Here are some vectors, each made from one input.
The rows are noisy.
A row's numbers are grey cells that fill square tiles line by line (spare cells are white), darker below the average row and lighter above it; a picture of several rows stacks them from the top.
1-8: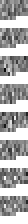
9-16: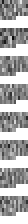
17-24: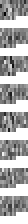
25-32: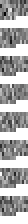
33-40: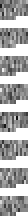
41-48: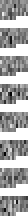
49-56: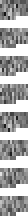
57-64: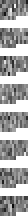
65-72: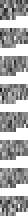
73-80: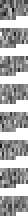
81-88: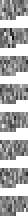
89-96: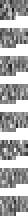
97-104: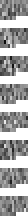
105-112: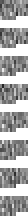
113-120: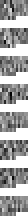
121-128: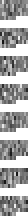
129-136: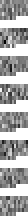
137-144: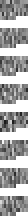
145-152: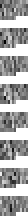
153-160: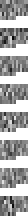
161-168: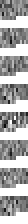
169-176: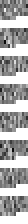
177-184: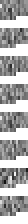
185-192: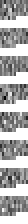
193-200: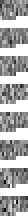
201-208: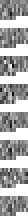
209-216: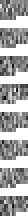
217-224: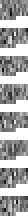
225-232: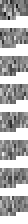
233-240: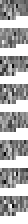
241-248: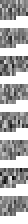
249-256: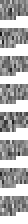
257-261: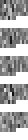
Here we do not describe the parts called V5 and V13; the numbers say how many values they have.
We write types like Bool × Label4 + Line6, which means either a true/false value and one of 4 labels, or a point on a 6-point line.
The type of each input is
Bool × Circle10 + V5 × V13.
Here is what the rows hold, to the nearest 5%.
About 50% of them hold a point on a 10-point circle and a true/false value. The rest hold a value of V5 and a value of V13.
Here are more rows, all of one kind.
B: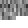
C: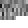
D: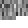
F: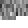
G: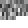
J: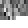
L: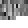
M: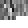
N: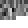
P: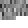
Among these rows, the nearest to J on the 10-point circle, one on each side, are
B and P.
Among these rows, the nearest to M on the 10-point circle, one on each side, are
F and N.
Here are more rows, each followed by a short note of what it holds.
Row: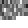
a point on a 10-point circle and a true/false value
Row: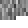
a value of V5 and a value of V13
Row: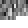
a point on a 10-point circle and a true/false value
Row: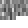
a value of V5 and a value of V13
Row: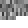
a point on a 10-point circle and a true/false value
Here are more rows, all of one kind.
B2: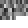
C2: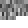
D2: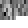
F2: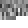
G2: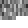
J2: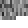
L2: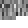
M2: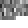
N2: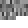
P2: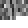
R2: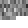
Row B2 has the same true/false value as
D2 and P2.
